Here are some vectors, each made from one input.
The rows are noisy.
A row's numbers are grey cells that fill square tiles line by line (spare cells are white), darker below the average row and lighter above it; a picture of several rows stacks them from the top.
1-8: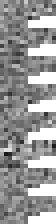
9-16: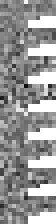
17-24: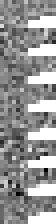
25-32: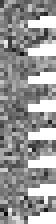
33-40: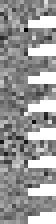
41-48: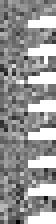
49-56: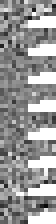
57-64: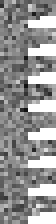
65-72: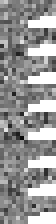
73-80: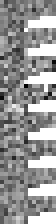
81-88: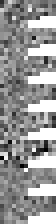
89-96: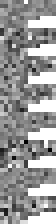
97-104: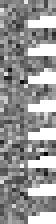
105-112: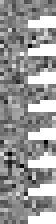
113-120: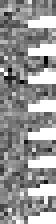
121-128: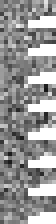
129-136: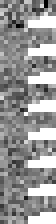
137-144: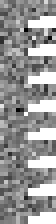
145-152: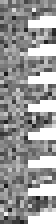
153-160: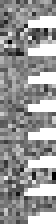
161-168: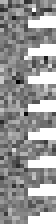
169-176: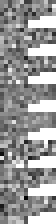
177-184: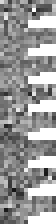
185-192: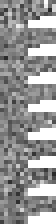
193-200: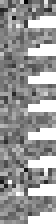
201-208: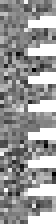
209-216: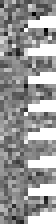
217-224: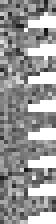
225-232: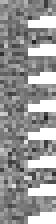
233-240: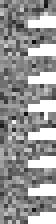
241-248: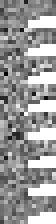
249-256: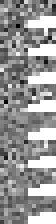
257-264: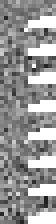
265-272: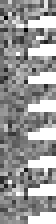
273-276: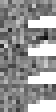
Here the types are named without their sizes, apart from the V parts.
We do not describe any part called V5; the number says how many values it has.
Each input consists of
either a label, or a point on each of two lines, or a node of a tree and a value of V5.
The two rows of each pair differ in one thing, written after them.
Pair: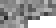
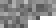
the node of the tree
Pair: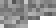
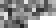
the value of V5
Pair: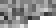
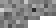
the node of the tree
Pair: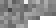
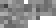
the value of V5
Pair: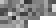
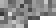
the node of the tree
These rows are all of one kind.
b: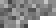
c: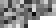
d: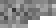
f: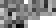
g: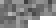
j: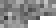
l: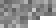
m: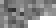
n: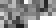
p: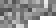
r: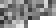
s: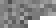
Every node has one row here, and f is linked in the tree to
j.
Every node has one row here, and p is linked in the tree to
l.
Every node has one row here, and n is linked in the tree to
j and l.
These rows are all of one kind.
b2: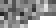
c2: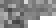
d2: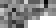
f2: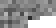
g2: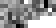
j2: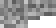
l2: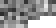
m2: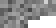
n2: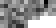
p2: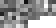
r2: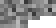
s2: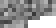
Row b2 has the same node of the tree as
d2, l2, n2 and p2.
